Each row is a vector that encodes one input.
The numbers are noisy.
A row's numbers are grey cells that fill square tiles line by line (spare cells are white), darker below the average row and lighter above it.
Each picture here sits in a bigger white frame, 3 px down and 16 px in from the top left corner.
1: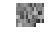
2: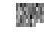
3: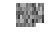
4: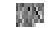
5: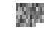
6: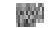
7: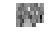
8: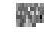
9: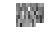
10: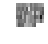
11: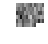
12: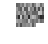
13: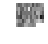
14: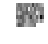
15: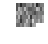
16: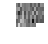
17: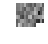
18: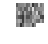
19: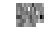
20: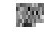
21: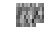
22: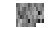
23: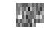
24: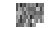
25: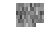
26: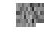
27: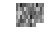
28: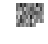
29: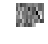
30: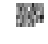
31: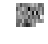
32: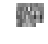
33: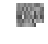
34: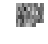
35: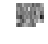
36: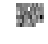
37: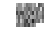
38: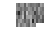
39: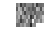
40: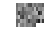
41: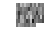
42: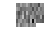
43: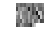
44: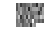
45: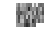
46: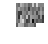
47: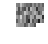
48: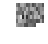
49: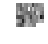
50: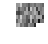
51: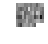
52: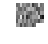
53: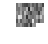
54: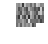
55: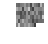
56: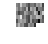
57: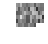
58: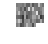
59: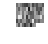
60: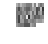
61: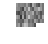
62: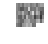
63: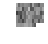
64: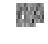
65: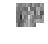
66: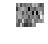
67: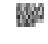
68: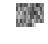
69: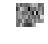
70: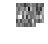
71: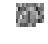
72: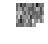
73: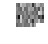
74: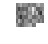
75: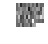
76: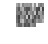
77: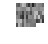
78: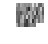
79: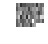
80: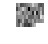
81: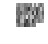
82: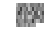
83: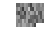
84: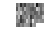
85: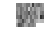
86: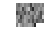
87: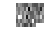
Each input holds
a point on a 6-point line, together with a list of up to two points on a 5-point line.
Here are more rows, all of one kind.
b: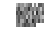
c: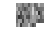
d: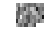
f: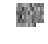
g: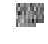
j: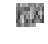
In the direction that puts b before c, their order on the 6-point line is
b, j, g, f, c, d.
